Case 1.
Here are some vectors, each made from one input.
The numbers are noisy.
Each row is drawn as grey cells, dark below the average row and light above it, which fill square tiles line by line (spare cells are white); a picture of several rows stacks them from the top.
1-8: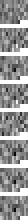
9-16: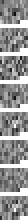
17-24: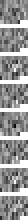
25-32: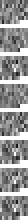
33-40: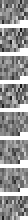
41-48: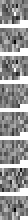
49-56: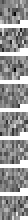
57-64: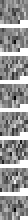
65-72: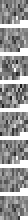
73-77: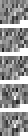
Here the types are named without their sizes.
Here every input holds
a point on a line.
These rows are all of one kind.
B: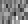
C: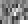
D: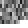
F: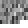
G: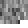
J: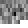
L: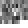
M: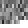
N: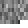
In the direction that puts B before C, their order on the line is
D, M, B, J, G, N, F, C, L.
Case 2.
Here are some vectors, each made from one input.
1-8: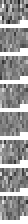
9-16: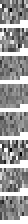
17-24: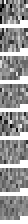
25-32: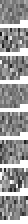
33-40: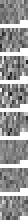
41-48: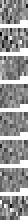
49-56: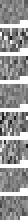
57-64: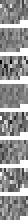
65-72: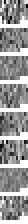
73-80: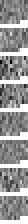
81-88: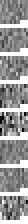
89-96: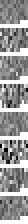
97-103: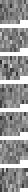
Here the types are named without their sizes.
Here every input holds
five true/false values.
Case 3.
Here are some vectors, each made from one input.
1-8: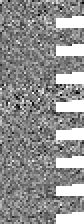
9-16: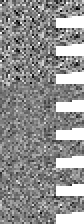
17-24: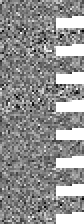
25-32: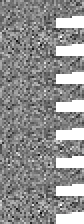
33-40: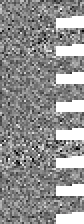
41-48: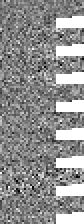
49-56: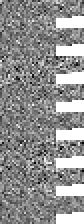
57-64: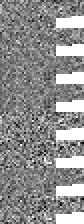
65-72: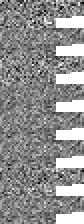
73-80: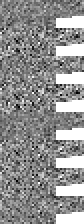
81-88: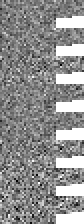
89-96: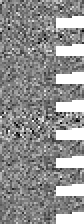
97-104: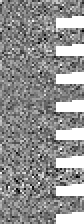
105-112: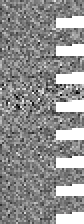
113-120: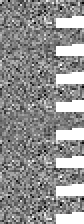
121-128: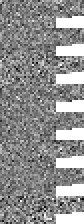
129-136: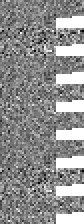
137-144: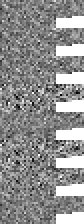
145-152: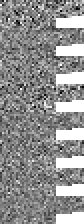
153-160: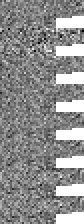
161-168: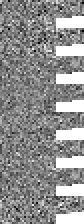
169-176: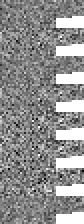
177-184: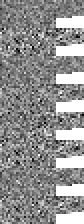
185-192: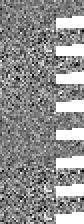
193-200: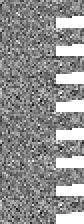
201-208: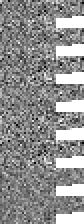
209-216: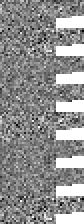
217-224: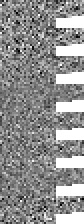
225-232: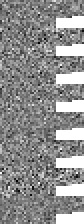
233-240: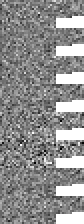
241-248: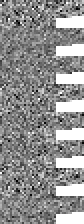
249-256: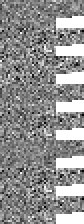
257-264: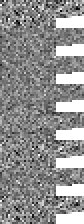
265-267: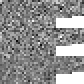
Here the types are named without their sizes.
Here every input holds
a point on a line.
